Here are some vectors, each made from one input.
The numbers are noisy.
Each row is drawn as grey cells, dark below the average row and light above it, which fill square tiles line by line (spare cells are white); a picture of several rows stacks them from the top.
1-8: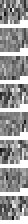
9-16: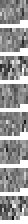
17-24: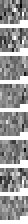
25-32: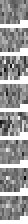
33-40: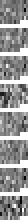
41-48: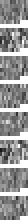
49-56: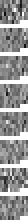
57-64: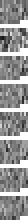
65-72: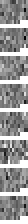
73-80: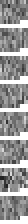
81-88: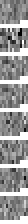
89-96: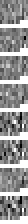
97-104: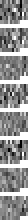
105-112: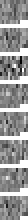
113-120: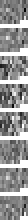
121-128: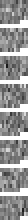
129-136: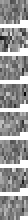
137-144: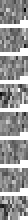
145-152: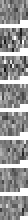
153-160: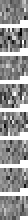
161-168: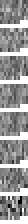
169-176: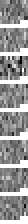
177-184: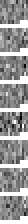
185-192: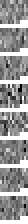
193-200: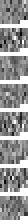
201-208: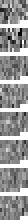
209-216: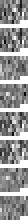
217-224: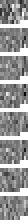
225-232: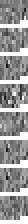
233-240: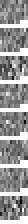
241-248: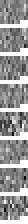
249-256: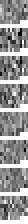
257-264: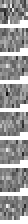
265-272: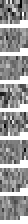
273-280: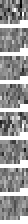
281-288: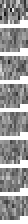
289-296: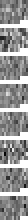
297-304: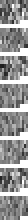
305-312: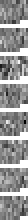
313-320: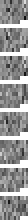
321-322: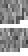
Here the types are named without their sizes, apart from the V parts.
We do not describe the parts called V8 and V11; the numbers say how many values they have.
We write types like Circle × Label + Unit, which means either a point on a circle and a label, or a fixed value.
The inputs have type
(Bool × V8 + Unit) × V11 + Line.
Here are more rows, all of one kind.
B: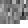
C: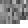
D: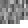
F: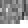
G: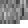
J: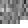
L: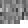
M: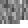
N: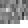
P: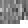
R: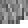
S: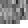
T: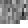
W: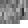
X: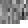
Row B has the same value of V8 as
D, G, L and M.
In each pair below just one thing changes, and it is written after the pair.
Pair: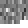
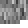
the value of V11
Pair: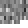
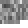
the value of V11
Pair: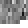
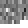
the value of V11
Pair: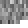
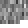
the true/false value
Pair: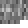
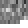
the value of V8
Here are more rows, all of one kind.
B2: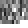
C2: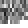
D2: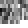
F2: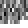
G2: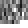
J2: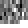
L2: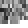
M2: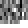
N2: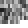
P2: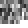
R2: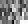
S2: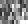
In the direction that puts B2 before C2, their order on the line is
M2, J2, G2, B2, R2, S2, P2, D2, N2, L2, C2, F2.
